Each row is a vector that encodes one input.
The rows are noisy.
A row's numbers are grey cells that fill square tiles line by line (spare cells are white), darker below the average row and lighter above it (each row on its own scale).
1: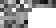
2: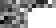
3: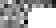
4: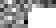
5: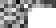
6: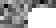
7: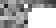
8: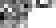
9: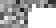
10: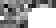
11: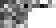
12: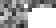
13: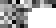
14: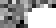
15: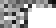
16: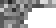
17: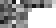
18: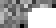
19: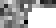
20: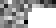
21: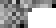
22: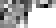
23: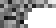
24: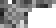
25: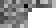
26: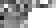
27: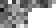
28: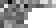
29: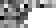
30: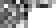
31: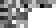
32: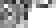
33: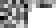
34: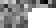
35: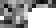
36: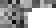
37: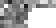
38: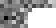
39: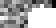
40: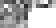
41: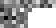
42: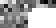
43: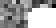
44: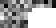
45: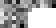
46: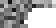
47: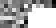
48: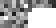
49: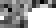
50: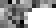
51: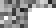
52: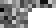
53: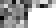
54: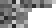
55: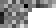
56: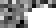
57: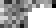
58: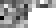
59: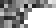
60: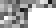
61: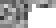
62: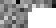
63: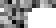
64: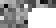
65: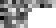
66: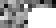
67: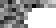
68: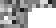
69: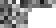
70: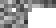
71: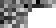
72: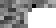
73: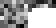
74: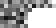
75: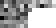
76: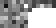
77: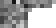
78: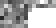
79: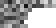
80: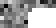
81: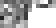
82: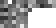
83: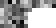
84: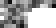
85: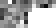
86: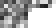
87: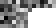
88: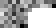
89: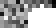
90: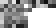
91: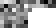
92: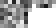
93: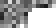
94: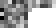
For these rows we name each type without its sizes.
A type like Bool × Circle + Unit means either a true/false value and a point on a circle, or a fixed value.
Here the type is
Bool × Label × Line.
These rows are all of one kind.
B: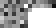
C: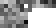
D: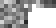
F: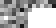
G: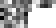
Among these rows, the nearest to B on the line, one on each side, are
C and D.
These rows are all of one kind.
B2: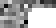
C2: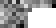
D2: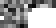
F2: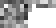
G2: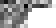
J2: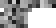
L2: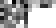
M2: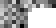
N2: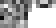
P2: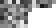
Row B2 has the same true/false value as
C2, D2, J2 and M2.
